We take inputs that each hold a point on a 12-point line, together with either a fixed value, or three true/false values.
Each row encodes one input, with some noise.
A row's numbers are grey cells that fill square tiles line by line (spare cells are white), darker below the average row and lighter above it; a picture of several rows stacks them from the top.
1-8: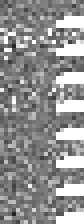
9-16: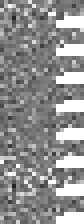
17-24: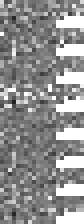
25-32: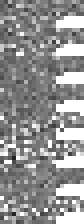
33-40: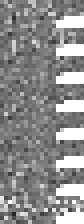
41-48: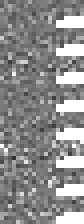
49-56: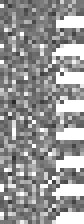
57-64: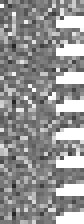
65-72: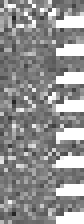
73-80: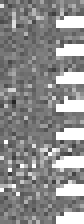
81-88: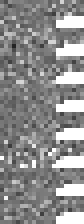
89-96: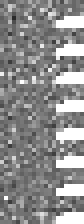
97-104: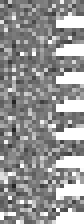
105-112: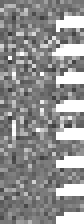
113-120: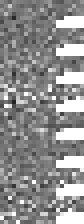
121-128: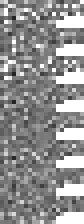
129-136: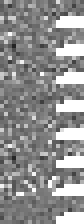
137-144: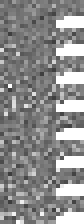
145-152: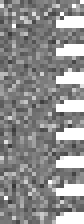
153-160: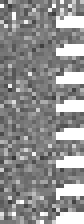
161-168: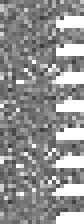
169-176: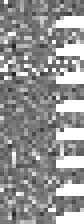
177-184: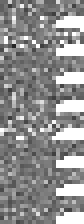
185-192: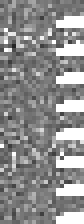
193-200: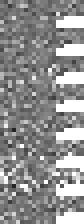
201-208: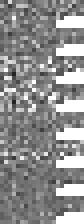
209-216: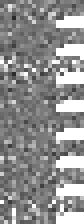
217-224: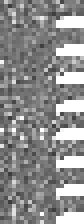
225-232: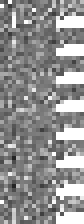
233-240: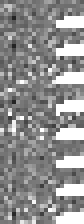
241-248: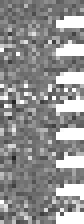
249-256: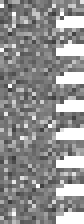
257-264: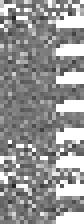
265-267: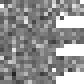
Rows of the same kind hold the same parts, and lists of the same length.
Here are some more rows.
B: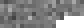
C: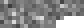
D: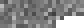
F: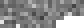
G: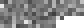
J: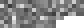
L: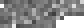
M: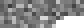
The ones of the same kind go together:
B, C, D, G, J, L, M
F

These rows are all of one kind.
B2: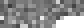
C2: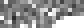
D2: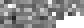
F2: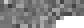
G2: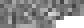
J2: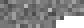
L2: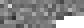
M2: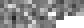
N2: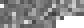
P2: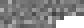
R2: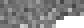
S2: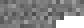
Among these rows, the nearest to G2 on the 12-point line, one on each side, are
D2 and R2.
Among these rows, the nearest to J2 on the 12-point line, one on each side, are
M2 and N2.
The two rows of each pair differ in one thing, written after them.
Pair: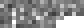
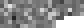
the place on the 12-point line
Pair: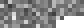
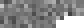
the place on the 12-point line
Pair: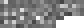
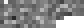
one of the three true/false values
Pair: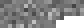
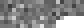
the place on the 12-point line
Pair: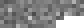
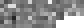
one of the three true/false values
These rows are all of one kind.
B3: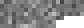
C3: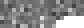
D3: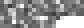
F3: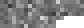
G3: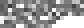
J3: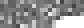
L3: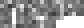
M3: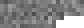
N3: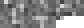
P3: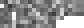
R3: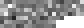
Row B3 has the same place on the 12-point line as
F3, P3 and R3.
